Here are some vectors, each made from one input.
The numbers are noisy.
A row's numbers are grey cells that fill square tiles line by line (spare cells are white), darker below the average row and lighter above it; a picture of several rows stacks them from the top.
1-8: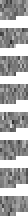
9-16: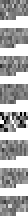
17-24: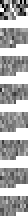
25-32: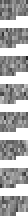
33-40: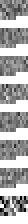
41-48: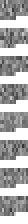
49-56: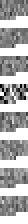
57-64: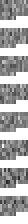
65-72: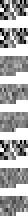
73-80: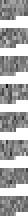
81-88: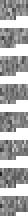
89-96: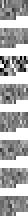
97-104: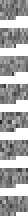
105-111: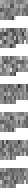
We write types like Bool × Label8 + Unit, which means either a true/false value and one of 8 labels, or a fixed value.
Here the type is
Bool × Bool × Bool × Circle6 × Circle6 × (Circle6 + Unit) + Unit.
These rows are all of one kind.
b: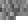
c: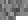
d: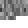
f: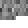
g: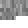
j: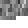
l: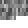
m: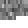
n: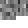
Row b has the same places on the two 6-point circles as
c, d and m.
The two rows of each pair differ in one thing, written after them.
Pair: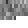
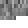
one of the three true/false values
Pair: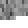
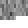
the place on one of the three 6-point circles
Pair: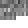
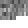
one of the three true/false values
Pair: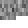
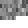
one of the three true/false values
